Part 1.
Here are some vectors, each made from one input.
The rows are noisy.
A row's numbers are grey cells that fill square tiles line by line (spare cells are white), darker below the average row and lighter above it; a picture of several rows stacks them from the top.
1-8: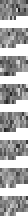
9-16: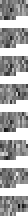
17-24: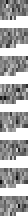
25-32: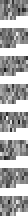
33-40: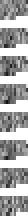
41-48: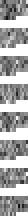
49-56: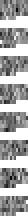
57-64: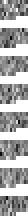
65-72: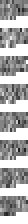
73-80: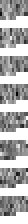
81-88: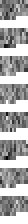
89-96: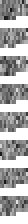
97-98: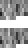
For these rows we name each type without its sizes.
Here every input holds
either a point on a line, or a node of a tree.
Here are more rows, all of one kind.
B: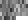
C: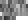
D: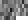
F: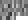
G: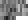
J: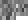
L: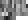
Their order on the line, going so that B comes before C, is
F, J, D, B, C, G, L.
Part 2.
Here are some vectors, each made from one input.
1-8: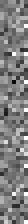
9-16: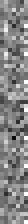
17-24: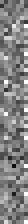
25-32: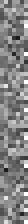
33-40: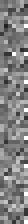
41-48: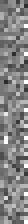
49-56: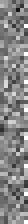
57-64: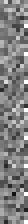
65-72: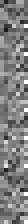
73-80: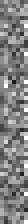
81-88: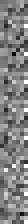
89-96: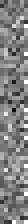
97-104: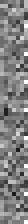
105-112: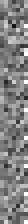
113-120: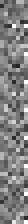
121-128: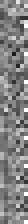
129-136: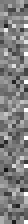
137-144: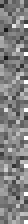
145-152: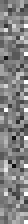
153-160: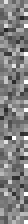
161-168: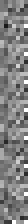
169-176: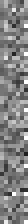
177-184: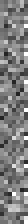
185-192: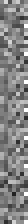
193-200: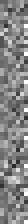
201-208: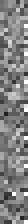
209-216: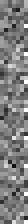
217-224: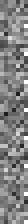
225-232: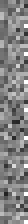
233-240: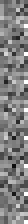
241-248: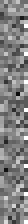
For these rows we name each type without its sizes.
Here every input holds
either a point on each of two lines, or three true/false values.
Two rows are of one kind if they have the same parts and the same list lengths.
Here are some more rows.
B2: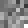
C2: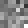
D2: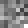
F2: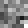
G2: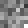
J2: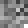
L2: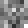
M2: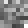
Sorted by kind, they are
B2, C2, D2, G2, J2
F2, L2, M2

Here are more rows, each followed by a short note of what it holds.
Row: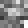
a point on each of two lines
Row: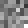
three true/false values
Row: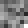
three true/false values
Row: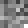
three true/false values
